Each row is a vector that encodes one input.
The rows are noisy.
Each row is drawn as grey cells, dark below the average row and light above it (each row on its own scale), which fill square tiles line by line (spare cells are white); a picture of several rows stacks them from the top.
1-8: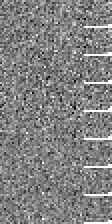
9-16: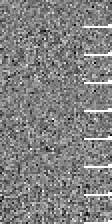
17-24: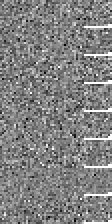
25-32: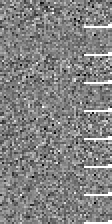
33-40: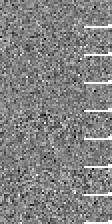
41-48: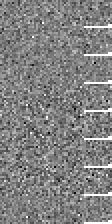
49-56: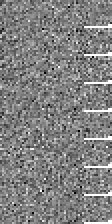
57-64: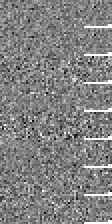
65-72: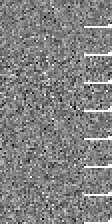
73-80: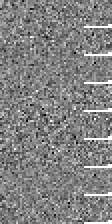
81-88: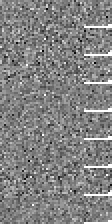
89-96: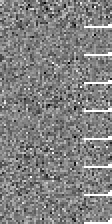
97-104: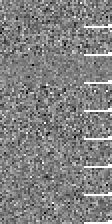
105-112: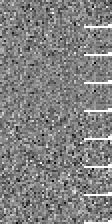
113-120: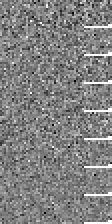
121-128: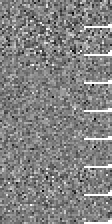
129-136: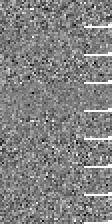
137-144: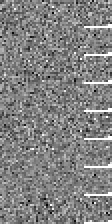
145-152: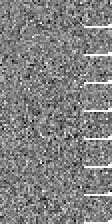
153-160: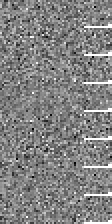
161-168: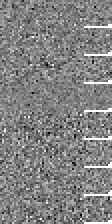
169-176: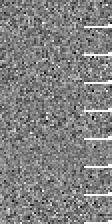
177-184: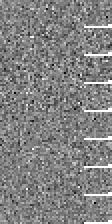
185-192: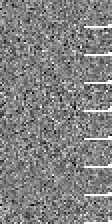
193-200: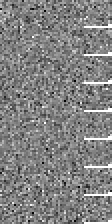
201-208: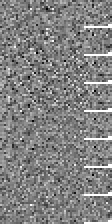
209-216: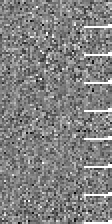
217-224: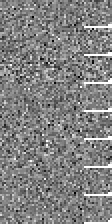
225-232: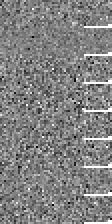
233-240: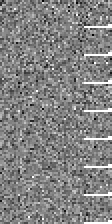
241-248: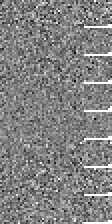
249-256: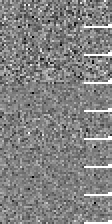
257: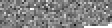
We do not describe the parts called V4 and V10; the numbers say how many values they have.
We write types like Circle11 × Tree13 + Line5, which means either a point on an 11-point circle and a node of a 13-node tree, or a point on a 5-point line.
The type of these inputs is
Line6 × (Line6 + V4) + List2(Line5) × V10.
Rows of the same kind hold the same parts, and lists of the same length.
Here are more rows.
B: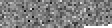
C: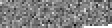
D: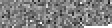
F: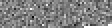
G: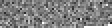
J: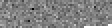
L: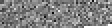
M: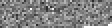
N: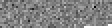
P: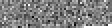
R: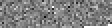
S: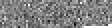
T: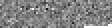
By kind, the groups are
B, C, D, F, P, S
G
J, N
L, R
M, T

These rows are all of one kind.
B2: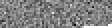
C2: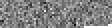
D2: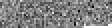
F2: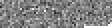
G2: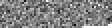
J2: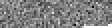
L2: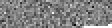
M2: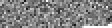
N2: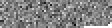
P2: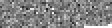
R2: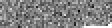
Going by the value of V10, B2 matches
G2, J2, L2 and M2.
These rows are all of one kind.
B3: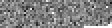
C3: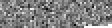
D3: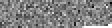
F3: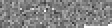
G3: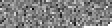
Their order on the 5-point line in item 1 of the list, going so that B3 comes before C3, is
G3, F3, D3, B3, C3.
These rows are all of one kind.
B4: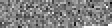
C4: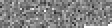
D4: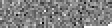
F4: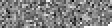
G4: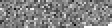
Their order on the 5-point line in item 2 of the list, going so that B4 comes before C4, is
D4, B4, G4, F4, C4.
